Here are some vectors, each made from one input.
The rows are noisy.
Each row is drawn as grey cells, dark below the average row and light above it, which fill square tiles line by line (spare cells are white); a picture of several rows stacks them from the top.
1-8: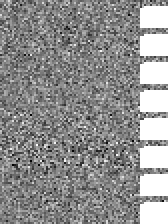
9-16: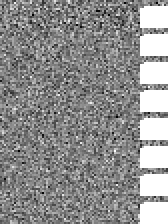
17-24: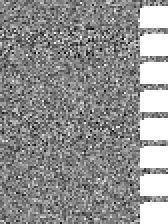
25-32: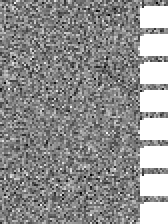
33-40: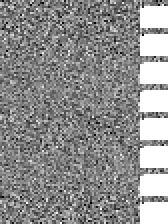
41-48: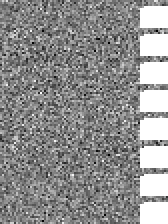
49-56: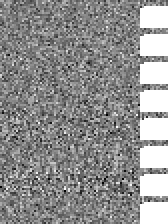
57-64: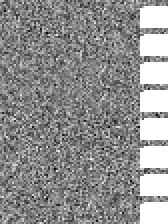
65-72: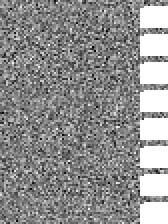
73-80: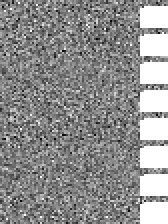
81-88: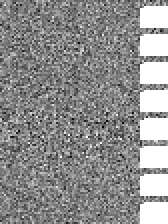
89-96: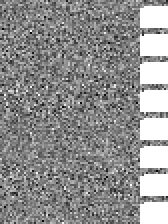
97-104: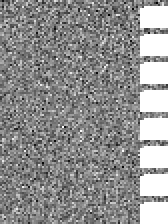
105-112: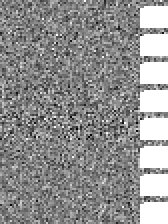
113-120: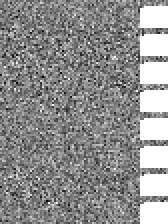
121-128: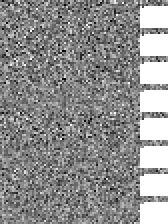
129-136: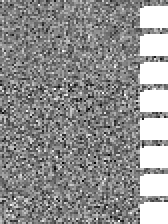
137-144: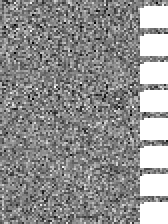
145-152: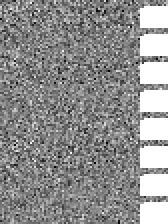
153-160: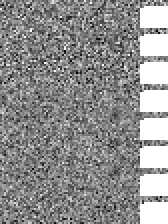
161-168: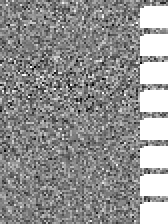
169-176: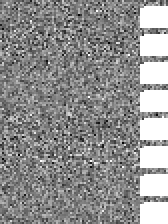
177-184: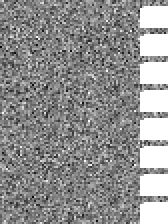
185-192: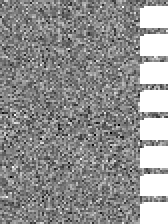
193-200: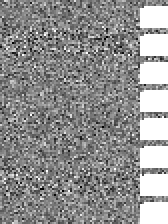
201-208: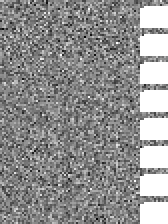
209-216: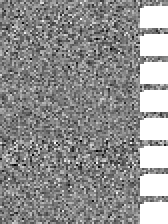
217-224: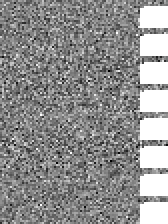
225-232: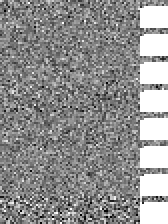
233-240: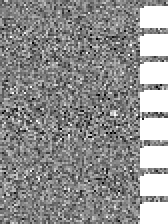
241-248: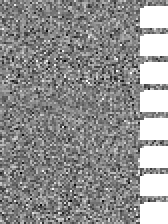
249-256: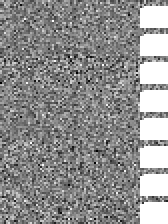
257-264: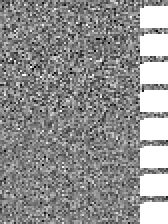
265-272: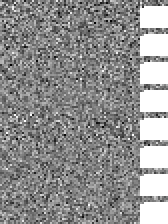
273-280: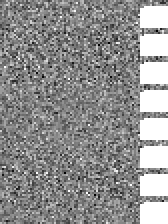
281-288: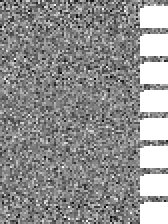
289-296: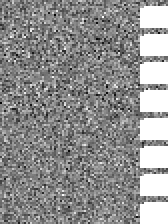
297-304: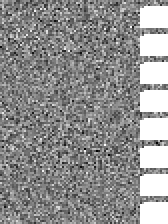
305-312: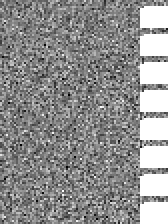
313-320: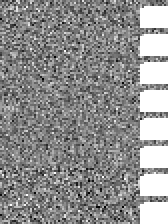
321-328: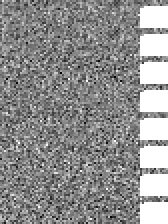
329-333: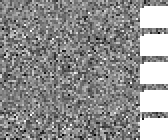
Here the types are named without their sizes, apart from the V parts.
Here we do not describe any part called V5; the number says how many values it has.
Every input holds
either a point on a circle, or a fixed value, or a true/false value and a value of V5.
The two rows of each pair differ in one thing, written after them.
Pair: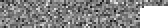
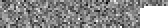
the true/false value
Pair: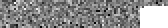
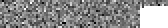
the value of V5
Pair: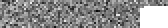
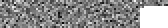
the true/false value
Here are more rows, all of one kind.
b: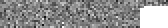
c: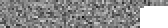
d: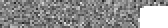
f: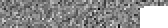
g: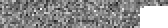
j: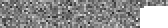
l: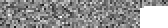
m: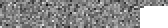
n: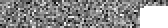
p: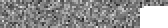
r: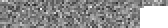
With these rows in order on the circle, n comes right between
d and m.
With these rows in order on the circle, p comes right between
c and g.
